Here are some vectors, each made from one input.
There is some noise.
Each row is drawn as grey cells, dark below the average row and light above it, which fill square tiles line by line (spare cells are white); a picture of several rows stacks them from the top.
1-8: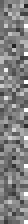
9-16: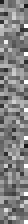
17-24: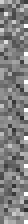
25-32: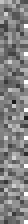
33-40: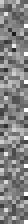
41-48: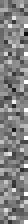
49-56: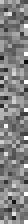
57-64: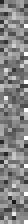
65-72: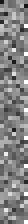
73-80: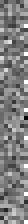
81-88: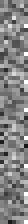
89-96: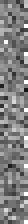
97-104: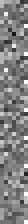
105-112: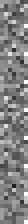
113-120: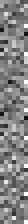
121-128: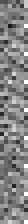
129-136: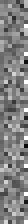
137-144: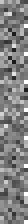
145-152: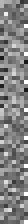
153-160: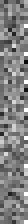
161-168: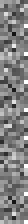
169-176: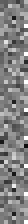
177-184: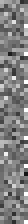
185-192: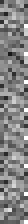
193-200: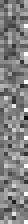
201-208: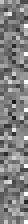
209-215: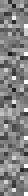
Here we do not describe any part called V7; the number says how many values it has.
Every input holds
either a node of a 10-node tree, or a true/false value and a value of V7.
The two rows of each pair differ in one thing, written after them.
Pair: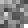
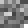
the value of V7
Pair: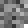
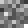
the true/false value
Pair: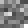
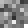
the value of V7
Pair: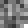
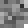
the value of V7
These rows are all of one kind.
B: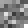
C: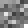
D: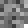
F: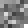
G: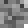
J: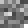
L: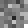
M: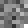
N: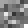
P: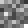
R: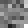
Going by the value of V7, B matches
C, F, N and R.
